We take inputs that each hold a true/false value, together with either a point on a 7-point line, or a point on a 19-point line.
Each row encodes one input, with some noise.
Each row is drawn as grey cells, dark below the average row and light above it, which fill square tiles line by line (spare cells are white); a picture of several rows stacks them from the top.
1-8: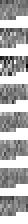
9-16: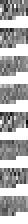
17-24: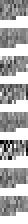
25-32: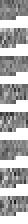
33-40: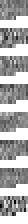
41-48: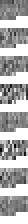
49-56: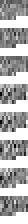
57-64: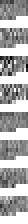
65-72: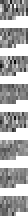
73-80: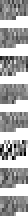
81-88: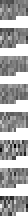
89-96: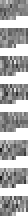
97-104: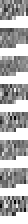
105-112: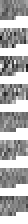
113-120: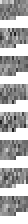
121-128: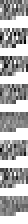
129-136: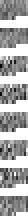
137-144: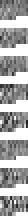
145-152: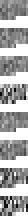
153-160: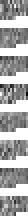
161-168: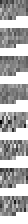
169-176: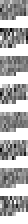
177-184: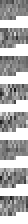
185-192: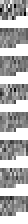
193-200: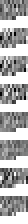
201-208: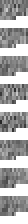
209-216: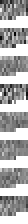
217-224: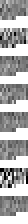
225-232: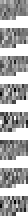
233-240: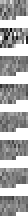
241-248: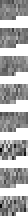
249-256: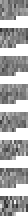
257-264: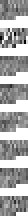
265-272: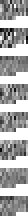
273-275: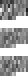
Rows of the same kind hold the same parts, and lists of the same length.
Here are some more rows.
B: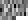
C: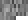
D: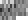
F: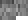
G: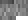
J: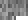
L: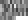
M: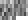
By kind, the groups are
B, C, F, G, L
D, J, M

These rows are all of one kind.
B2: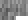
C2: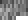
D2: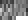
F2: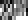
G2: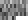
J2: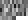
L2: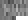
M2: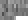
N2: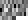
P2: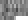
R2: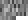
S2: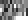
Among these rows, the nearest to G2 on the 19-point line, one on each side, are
L2 and S2.
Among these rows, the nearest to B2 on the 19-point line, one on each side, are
D2 and R2.
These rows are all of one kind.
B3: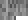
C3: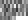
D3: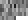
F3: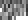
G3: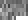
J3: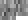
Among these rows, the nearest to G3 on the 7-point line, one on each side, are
C3 and F3.
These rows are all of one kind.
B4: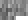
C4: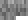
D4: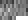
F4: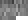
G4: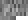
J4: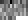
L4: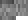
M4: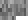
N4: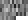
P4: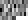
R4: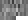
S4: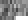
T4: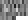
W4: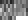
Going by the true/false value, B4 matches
C4, M4 and S4.
